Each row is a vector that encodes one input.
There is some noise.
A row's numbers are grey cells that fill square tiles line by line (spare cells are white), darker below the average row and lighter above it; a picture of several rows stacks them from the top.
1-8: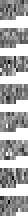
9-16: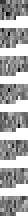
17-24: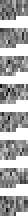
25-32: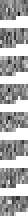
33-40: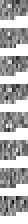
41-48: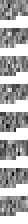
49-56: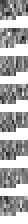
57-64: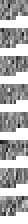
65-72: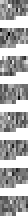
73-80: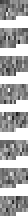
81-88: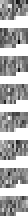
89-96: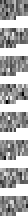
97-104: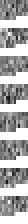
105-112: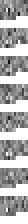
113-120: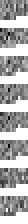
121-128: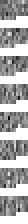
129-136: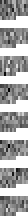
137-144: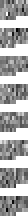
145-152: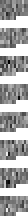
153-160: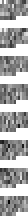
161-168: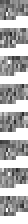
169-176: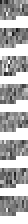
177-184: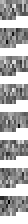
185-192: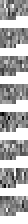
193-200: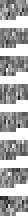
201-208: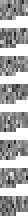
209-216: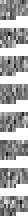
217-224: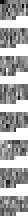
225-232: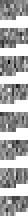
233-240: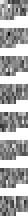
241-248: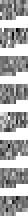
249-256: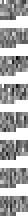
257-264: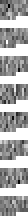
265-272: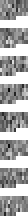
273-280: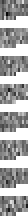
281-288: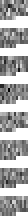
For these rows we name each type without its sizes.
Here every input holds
either a point on a circle, or a point on a line.
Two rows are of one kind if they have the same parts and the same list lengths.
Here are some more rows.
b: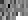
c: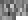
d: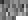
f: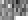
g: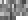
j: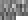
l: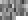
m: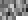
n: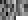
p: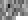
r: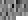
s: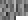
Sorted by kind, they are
b, c, d, g, l, m, p
f, j, n, r, s

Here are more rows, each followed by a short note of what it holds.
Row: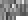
a point on a line
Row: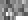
a point on a circle
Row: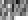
a point on a line
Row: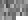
a point on a circle
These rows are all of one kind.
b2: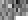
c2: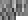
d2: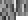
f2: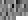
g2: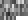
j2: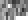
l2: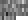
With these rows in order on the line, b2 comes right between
f2 and j2.
